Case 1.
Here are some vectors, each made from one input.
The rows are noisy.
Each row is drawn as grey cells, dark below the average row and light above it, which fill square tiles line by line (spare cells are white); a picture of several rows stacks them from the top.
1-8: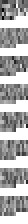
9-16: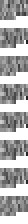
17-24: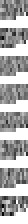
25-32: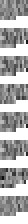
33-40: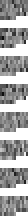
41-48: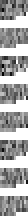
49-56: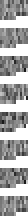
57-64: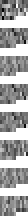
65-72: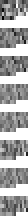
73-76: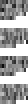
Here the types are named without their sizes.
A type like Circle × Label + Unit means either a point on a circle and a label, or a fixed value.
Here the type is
Line.
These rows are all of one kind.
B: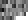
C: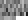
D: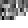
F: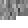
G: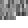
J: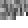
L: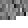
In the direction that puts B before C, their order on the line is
D, B, L, G, F, C, J.
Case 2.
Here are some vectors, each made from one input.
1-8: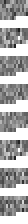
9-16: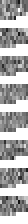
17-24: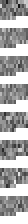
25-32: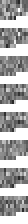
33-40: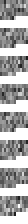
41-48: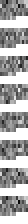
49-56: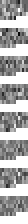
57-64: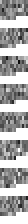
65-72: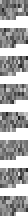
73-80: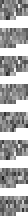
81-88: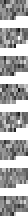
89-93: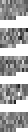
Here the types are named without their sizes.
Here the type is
Tree.
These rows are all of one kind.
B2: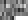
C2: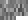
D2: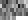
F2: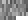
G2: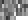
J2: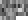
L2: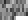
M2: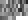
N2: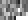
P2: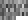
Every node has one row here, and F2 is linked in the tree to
C2 and N2.
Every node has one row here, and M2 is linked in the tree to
C2.
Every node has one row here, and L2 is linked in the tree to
B2 and D2.
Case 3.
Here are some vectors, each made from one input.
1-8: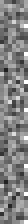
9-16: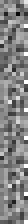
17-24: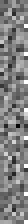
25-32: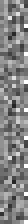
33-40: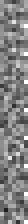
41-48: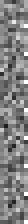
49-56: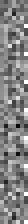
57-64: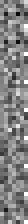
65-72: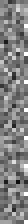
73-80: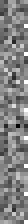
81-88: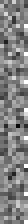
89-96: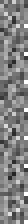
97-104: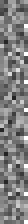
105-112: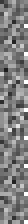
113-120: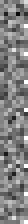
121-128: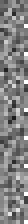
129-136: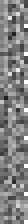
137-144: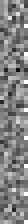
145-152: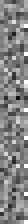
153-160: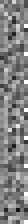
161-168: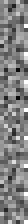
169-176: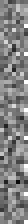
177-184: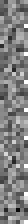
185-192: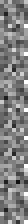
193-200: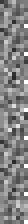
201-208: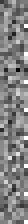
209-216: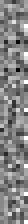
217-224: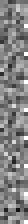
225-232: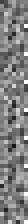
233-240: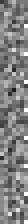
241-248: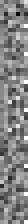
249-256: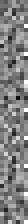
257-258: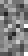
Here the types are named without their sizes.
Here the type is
Circle.
